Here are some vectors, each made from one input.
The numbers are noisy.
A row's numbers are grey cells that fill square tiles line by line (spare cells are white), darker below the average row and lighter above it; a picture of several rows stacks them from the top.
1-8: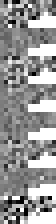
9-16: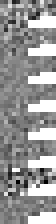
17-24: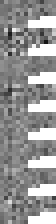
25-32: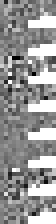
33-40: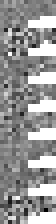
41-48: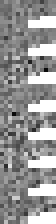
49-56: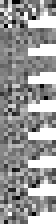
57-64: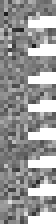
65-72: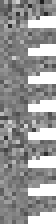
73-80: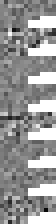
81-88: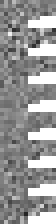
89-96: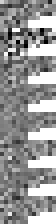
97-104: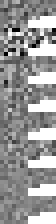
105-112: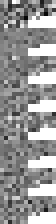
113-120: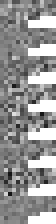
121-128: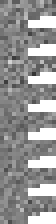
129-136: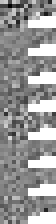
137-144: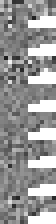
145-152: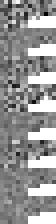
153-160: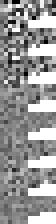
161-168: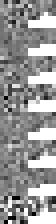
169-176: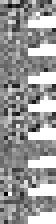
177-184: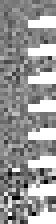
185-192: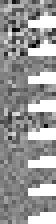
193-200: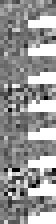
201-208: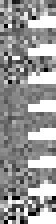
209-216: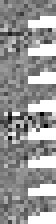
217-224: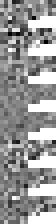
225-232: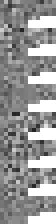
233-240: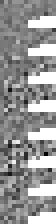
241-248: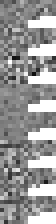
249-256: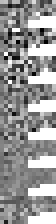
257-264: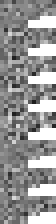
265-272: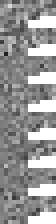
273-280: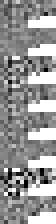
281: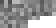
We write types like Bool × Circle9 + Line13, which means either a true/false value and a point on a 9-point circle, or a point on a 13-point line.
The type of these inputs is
Line7 + List2(Circle6 + Line11).
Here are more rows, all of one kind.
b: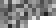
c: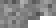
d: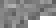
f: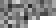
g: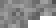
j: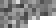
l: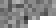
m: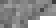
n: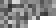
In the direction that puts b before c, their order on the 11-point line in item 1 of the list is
j, b, m, d, g, n, f, c, l.
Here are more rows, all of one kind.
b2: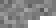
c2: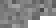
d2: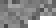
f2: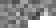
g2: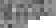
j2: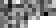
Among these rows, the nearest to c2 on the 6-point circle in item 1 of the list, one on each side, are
d2 and g2.
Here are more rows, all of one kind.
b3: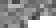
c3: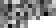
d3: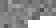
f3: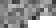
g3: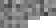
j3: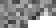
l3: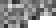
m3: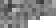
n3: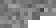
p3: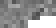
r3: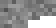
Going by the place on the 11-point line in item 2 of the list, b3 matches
f3, n3 and p3.
